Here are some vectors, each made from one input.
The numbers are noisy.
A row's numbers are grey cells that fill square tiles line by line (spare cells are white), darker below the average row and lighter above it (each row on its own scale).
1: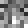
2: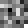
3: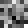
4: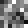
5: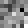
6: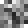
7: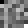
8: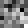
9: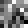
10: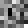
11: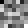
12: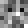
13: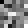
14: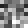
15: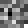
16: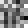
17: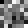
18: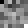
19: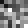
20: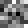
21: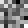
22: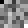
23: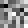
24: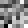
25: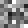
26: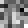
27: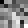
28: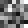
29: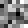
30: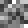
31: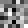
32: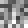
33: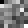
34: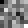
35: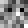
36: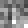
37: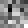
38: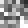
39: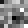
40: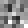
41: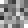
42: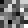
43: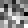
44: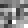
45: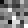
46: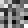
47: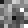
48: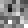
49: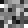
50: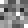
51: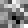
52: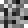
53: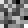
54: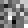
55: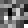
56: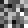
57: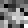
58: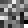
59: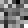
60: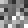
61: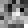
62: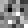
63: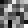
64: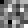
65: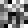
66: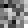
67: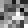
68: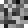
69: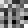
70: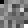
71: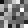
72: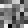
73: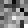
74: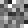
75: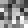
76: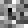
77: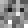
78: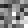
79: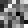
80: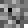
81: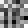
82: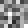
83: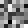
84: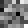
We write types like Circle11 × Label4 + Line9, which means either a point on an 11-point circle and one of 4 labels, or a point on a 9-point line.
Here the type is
List2(Line6).
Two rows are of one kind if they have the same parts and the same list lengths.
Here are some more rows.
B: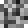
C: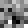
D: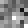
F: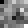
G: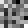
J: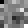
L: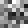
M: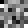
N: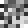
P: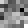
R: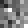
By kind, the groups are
B, G
C, F, J, L, M
D, N, P, R

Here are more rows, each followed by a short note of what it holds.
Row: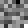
the empty list
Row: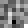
a list of two items
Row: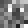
a list of one item
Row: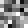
a list of two items
